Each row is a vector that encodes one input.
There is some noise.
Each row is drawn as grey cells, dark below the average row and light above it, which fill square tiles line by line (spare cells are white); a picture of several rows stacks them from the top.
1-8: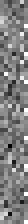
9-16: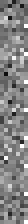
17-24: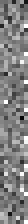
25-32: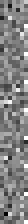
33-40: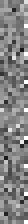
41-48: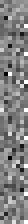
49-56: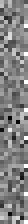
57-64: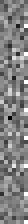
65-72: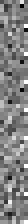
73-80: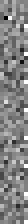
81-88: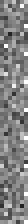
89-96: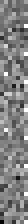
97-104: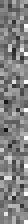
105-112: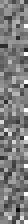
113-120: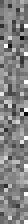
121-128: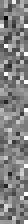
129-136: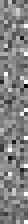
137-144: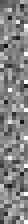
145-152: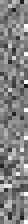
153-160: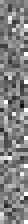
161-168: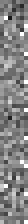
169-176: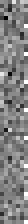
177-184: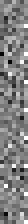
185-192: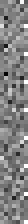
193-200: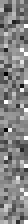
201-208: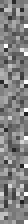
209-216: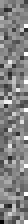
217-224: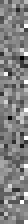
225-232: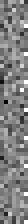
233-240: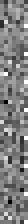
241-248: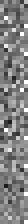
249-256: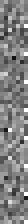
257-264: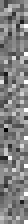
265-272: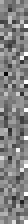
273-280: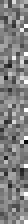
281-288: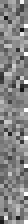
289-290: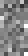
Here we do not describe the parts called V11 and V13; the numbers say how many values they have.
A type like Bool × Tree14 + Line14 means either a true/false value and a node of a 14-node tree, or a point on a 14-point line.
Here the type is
Bool × Tree12 × V11 × V13 + Unit.
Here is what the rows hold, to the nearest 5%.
A few of them hold a fixed value. The rest hold a node of a 12-node tree, a true/false value, a value of V11 and a value of V13.
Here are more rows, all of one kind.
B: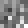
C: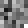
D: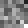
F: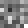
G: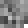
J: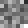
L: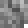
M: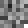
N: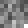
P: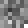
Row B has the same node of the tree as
C and M.
